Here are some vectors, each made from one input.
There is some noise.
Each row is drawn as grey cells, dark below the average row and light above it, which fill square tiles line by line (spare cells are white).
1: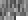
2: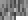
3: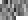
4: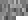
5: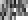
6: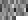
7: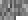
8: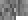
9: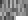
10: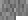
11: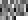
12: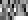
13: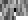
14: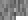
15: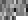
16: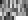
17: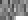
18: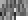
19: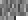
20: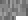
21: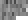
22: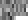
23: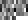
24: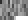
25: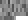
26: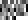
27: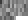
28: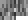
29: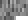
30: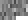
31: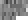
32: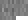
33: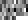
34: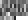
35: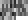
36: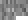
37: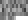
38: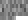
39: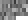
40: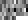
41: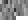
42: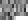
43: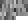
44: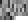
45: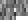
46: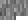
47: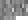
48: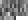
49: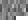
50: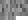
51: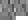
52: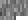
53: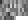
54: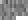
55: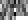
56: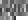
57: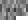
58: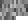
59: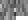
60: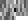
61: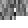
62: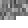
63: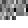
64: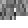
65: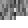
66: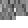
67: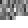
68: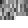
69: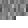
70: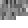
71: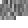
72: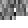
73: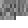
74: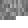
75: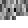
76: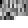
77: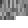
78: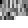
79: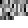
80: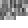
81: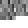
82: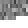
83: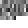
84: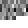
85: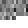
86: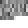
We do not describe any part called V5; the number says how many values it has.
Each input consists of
a true/false value, together with either a point on a 6-point line, or a value of V5.
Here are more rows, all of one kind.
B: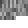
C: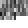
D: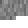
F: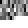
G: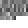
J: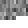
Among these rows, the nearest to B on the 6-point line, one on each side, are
D and G.
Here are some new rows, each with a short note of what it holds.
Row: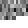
a point on a 6-point line and a true/false value
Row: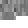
a true/false value and a value of V5
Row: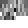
a true/false value and a value of V5
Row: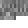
a point on a 6-point line and a true/false value
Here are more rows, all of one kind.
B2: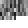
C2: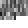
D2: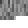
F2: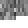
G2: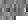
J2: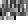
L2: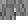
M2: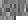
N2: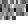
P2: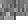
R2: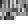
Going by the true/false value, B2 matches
G2, L2, M2 and R2.
